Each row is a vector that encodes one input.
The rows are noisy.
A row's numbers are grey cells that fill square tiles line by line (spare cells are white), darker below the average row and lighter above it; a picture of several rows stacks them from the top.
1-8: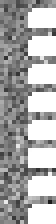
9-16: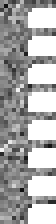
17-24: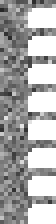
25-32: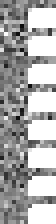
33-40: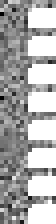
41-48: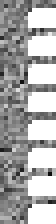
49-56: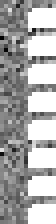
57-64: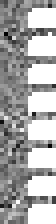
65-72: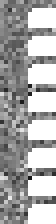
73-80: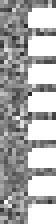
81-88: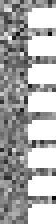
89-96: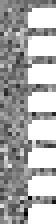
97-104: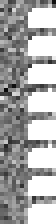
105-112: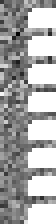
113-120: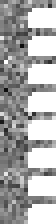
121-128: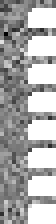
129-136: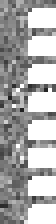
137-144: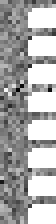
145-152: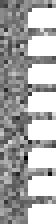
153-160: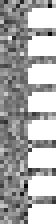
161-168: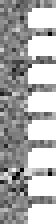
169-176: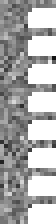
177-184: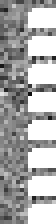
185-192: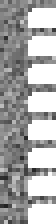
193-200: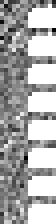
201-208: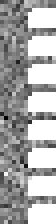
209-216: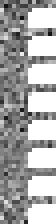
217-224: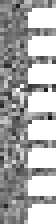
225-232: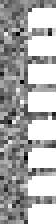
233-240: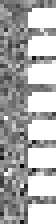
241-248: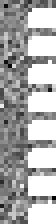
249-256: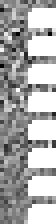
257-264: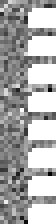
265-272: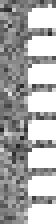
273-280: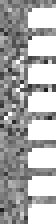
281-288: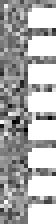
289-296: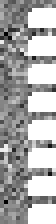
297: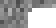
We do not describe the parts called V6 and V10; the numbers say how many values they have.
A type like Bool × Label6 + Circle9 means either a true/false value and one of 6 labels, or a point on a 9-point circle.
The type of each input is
Line7 × V6 + List3(Bool × V10).
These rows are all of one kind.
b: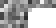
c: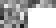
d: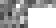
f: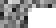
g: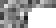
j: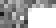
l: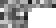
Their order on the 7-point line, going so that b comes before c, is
b, d, l, c, g, f, j.
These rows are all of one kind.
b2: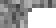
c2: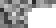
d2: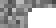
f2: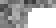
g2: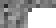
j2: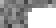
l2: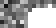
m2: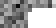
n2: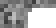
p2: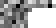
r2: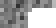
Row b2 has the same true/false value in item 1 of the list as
l2, m2, p2 and r2.
